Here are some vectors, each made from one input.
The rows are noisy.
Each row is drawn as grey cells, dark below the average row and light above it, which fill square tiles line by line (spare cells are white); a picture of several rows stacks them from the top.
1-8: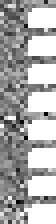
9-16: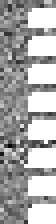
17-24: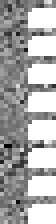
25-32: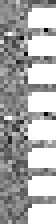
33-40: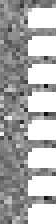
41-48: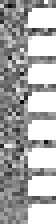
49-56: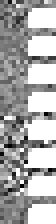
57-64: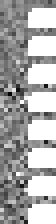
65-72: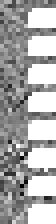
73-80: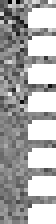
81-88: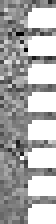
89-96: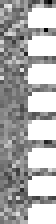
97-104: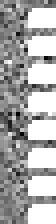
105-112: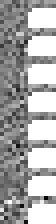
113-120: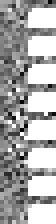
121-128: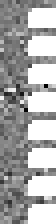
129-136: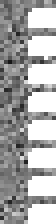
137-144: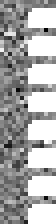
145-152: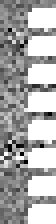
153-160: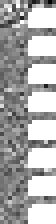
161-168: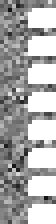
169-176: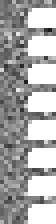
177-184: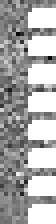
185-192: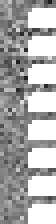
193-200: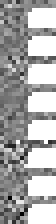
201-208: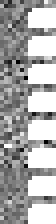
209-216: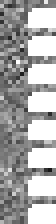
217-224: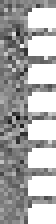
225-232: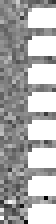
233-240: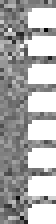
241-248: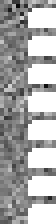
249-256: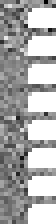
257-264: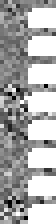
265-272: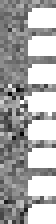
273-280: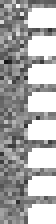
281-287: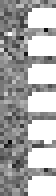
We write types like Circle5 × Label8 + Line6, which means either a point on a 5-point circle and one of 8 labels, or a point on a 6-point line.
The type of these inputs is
Line5 × List2(Line7) + List2(Line11).
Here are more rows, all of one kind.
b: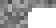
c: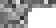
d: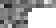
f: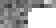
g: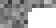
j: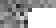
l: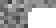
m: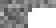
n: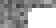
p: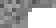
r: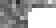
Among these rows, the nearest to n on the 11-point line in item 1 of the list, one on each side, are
g and r.
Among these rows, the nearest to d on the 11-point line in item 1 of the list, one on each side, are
j and m.
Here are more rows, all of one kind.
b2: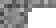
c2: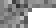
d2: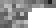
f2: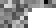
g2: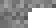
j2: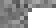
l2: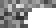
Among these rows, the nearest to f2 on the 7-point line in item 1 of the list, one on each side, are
b2 and j2.
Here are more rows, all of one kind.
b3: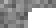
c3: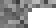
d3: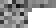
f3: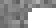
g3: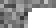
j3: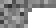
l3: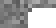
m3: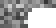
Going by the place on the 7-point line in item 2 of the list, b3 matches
j3 and l3.
